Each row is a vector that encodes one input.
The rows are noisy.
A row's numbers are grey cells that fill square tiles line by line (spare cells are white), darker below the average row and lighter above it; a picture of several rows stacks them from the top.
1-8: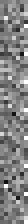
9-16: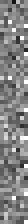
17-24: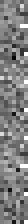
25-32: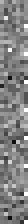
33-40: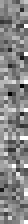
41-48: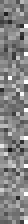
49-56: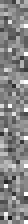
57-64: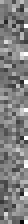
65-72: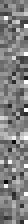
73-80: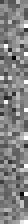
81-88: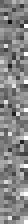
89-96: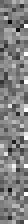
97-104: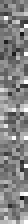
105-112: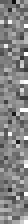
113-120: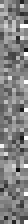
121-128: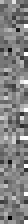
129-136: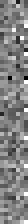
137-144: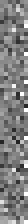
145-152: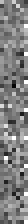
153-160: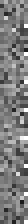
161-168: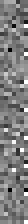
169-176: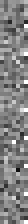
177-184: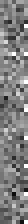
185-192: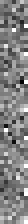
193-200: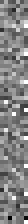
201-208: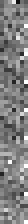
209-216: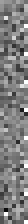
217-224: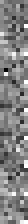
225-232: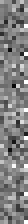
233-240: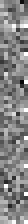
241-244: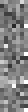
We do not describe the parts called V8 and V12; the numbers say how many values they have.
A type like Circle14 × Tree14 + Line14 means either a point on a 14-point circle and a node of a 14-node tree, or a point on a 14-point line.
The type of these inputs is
(Bool × V8 + V12) × Tree10.
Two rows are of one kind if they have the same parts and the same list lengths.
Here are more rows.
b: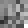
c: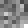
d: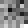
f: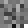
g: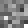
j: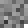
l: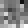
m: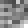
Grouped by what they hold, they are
b, f, g, j
c, d, l, m

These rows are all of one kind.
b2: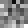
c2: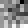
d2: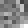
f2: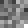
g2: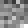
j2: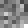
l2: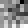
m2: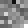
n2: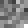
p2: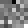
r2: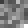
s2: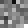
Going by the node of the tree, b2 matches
m2 and s2.
